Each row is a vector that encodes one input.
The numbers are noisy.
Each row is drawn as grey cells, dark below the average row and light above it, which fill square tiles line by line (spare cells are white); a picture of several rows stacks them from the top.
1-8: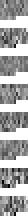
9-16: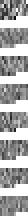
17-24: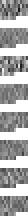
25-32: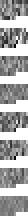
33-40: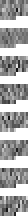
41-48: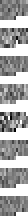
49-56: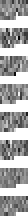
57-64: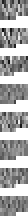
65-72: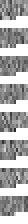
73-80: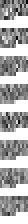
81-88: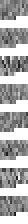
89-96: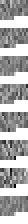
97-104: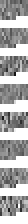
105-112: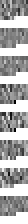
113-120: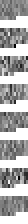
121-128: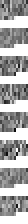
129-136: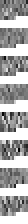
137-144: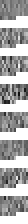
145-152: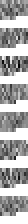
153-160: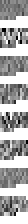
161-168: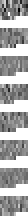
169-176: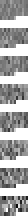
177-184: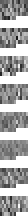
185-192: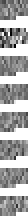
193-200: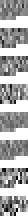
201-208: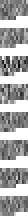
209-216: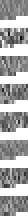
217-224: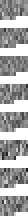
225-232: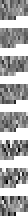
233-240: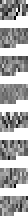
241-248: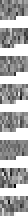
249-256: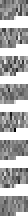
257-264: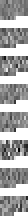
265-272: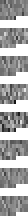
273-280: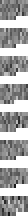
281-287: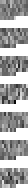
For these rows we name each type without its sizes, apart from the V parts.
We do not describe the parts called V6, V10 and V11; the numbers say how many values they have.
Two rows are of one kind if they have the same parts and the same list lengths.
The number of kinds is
4.
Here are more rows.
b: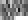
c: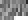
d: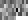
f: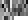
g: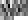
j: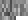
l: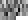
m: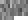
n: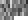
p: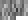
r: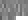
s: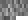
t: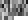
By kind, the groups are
b, g, j
c, m, n, r
d, l, p
f, s, t

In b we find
a value of V6.
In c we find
a point on a circle and a value of V6.
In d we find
a value of V10 and a value of V11.
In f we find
a node of a tree and a true/false value.
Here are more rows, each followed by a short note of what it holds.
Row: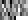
a value of V6
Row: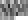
a point on a circle and a value of V6
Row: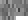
a value of V6
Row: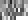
a value of V10 and a value of V11
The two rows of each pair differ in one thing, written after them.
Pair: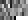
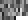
the node of the tree
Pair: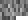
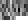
the node of the tree
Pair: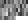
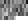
the true/false value
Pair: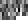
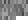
the node of the tree
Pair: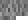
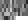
the true/false value
